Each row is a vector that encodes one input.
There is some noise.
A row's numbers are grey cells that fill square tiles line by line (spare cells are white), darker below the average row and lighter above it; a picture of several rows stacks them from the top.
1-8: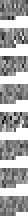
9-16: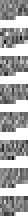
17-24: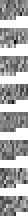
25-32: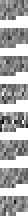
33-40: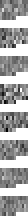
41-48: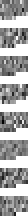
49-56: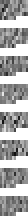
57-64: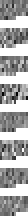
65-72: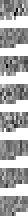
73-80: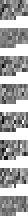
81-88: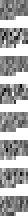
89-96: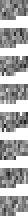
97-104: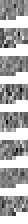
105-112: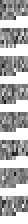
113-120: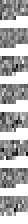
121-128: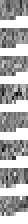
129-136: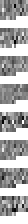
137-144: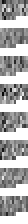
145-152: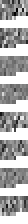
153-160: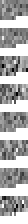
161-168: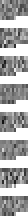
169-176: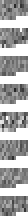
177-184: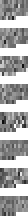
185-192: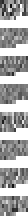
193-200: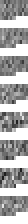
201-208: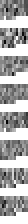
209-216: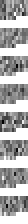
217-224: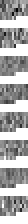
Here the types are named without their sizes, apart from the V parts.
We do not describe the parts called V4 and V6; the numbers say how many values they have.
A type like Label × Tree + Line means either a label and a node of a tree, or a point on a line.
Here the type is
Bool × (Tree × V4 + V6).
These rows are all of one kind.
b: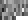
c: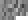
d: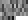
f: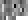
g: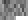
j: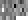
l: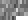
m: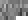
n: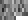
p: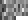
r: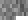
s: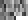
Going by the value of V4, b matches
l and p.
